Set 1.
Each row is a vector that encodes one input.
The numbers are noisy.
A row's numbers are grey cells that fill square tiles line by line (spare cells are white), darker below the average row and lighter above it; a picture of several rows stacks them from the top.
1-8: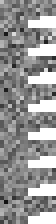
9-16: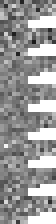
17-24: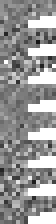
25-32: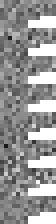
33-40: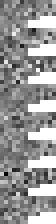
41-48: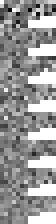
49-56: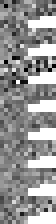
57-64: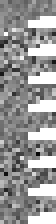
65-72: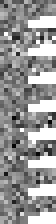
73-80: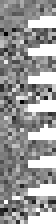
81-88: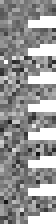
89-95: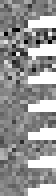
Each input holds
three true/false values, together with either a point on a 9-point circle, or a fixed value.
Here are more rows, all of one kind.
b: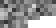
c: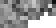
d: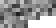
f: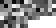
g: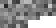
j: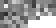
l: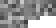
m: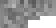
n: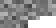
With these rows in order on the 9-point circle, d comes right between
b and c.
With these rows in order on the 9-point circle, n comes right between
f and l.
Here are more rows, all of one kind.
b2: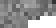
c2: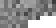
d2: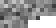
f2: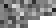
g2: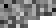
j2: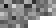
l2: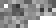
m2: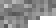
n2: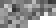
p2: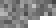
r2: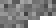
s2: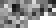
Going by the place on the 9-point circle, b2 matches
c2, d2, m2 and n2.
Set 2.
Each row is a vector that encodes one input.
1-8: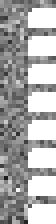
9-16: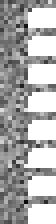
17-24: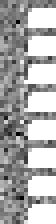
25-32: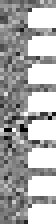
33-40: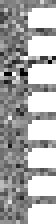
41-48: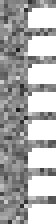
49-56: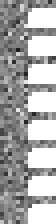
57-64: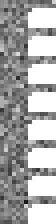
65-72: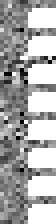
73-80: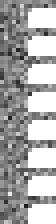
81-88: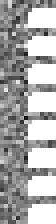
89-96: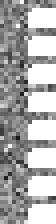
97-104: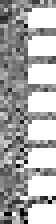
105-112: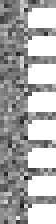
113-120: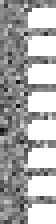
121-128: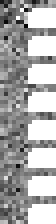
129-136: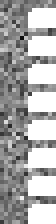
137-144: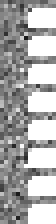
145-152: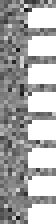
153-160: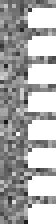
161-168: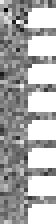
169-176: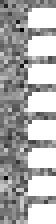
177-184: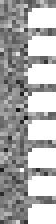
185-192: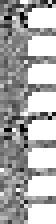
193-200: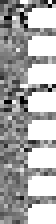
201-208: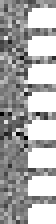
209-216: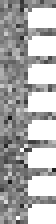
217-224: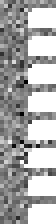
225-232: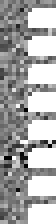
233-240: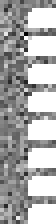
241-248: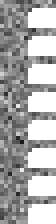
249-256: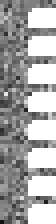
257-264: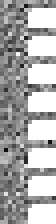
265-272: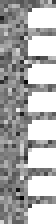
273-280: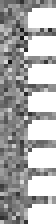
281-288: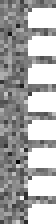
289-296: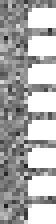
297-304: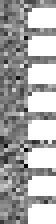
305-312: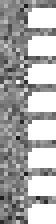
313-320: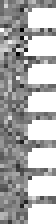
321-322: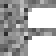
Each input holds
either a fixed value, or a point on each of two 4-point lines and three true/false values.
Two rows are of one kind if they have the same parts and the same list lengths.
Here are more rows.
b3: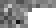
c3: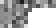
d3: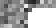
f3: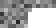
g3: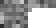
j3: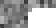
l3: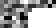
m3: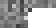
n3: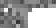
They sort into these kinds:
b3, c3, d3, f3, g3, j3, m3, n3
l3

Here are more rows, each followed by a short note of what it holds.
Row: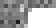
a point on each of two 4-point lines and three true/false values
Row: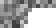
a point on each of two 4-point lines and three true/false values
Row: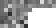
a point on each of two 4-point lines and three true/false values
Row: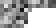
a point on each of two 4-point lines and three true/false values
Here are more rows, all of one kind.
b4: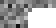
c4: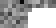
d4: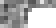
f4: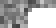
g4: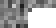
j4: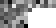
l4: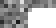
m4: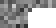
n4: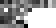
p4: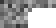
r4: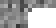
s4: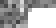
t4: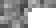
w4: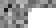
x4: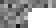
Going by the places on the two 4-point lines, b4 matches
f4, l4, s4 and x4.
